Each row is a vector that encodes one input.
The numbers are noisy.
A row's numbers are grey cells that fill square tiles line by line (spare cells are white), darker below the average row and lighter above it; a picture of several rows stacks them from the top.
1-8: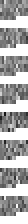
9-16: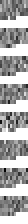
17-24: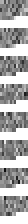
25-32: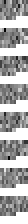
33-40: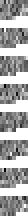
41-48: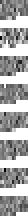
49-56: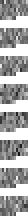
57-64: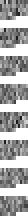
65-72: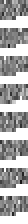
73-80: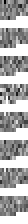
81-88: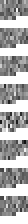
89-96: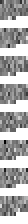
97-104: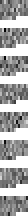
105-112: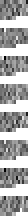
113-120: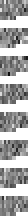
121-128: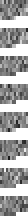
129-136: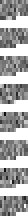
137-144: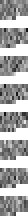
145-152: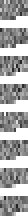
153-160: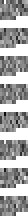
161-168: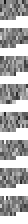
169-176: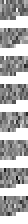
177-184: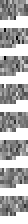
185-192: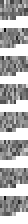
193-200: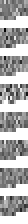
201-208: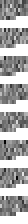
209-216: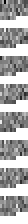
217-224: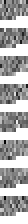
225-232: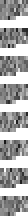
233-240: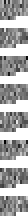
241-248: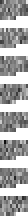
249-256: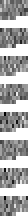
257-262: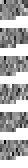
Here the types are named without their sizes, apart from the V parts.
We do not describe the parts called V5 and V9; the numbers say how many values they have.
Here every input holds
either a fixed value, or a label and a value of V5, or a true/false value and a value of V9.
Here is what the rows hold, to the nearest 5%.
A few of them hold a fixed value. About 45% of them hold a label and a value of V5. The rest hold a true/false value and a value of V9.
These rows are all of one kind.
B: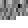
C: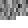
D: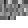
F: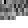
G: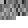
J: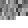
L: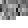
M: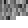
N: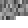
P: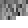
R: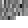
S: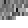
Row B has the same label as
C, J and L.
